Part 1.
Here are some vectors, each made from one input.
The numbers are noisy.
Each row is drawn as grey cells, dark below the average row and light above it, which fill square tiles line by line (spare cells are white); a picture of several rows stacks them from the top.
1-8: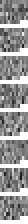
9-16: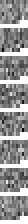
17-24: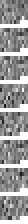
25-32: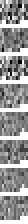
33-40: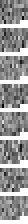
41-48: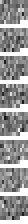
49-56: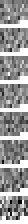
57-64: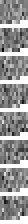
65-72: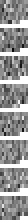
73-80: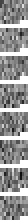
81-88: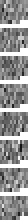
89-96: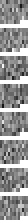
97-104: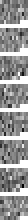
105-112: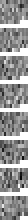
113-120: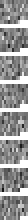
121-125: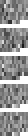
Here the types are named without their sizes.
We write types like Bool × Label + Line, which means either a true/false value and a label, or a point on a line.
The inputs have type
List(Circle).
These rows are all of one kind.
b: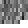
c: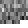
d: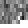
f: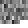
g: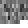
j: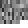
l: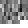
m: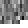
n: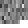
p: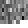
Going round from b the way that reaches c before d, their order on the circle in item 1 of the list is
b, m, l, g, c, f, n, j, p, d.
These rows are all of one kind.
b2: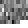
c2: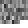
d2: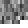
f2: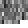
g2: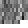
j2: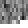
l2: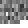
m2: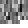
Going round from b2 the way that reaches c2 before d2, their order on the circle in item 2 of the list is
b2, l2, j2, c2, f2, g2, d2, m2.
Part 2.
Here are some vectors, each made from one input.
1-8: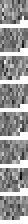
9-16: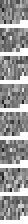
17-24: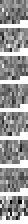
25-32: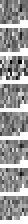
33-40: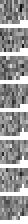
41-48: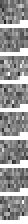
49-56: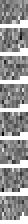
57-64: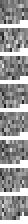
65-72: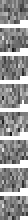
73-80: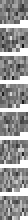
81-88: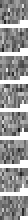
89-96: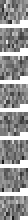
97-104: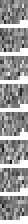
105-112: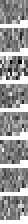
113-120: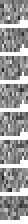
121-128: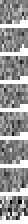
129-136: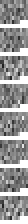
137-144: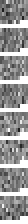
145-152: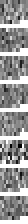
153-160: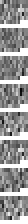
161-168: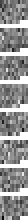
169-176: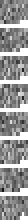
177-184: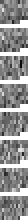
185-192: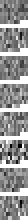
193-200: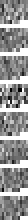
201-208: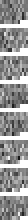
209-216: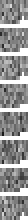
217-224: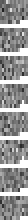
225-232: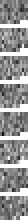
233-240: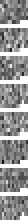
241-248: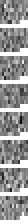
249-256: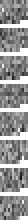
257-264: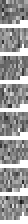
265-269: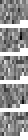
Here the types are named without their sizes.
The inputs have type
List(Circle).
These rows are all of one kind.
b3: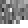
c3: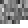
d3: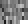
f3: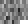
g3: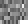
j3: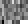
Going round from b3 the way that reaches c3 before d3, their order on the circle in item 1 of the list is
b3, j3, c3, f3, g3, d3.
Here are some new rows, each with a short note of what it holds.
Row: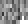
a list of one item
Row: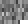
a list of two items
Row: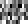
the empty list
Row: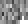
a list of one item
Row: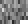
a list of two items
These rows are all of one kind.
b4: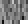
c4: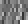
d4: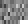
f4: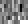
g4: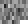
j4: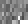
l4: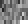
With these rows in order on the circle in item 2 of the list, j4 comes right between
c4 and l4.
